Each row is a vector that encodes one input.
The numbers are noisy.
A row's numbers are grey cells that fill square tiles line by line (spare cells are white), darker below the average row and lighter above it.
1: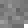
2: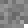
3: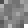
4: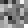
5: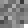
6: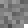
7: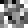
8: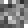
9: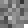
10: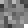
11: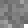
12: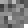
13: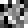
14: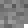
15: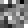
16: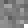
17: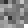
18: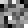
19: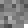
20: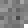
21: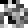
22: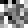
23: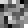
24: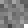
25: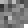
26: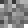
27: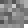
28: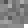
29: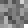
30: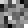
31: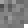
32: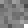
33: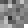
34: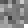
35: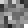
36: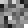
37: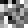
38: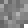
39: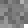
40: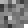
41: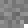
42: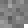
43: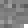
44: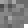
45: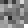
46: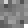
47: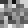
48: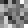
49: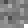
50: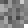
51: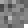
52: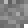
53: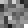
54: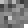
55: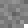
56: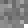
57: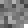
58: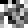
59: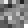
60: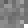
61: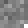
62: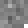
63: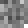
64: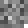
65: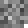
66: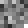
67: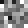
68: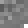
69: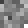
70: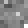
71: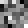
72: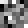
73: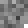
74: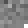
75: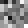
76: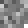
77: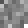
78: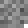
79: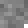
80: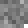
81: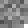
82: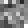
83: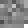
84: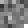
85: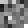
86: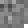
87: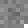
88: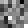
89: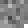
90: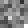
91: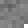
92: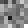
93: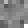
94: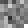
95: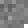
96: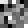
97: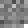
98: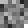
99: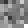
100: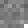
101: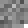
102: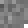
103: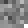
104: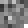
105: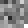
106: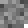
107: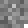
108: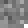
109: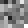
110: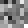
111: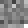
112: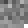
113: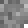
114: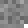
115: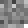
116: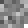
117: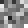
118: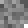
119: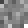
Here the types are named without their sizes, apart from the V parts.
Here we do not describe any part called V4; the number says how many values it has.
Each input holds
either a label, or a true/false value and a value of V4.
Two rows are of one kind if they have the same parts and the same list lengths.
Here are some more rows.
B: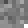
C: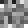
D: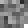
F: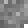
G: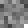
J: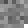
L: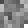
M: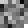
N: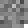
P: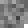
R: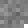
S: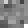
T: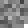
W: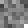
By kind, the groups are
B, D, G, J, M, P, R, W
C, F, L, N, S, T

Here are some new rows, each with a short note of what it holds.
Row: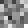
a true/false value and a value of V4
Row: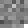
a true/false value and a value of V4
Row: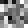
a label
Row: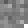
a label
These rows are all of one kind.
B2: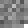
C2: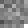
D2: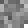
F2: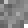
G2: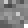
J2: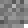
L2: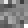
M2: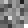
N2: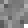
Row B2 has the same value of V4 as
J2, L2 and N2.
